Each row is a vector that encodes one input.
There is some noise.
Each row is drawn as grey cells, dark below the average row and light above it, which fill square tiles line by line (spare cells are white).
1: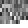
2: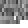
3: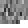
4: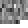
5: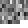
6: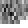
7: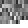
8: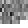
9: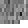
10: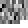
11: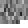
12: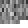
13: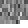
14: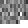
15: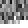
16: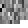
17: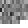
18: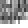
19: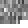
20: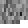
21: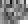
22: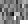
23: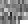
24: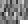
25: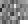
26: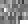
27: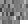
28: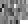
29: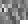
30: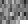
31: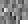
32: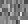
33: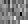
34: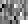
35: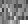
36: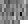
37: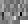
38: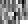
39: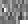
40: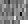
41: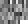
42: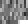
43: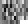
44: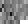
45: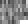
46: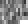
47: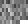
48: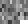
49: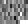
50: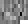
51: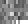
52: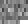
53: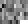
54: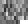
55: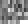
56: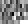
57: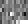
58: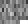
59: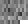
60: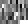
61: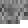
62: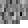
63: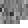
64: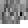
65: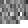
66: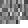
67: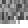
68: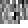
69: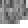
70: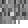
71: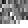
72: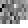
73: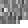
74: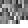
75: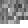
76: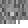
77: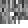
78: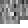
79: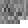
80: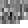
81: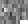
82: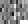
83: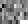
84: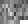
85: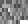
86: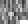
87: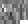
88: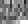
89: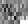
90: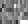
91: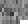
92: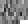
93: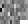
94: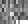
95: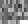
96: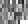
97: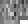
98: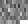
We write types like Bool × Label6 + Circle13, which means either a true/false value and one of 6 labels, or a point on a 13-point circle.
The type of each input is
(Label5 + Line4) × Line5.
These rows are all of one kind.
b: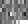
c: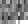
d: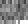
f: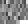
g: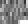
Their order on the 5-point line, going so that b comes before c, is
b, g, d, c, f.
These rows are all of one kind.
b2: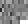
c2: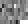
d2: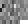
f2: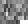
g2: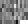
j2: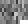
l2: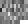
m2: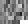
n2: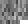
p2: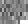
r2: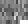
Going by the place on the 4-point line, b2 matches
j2 and r2.
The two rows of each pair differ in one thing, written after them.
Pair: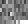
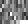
the place on the 5-point line
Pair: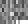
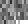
the place on the 5-point line
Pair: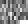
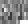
the label
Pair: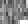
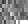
the label
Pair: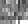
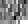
the place on the 5-point line
